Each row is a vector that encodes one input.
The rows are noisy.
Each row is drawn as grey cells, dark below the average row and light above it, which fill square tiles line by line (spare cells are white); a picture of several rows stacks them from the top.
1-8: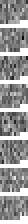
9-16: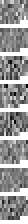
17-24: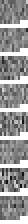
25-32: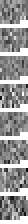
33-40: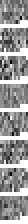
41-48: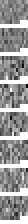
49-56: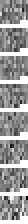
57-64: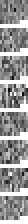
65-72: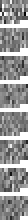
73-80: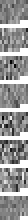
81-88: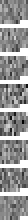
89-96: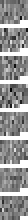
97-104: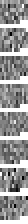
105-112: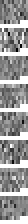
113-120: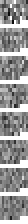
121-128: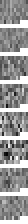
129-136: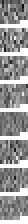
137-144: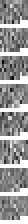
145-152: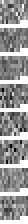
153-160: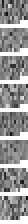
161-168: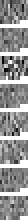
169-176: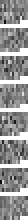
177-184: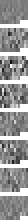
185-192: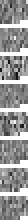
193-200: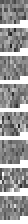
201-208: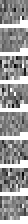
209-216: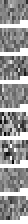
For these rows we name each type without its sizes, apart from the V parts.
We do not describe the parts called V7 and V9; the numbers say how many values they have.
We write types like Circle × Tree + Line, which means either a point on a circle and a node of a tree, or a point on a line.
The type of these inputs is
Bool × Circle + (Line + V9) × V7.
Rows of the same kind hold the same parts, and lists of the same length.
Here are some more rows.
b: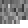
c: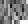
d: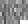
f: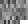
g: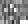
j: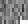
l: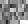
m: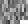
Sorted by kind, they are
b, f
c, d, j, l
g, m

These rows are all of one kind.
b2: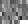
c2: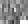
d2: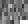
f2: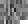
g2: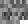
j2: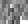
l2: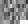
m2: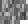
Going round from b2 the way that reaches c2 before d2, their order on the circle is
b2, l2, j2, g2, m2, f2, c2, d2.
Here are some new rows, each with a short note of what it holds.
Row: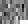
a point on a line and a value of V7
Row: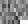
a value of V7 and a value of V9
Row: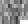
a point on a circle and a true/false value
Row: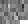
a point on a line and a value of V7
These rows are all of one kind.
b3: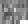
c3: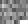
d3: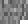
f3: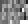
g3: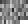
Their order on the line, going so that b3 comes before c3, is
f3, b3, g3, d3, c3.
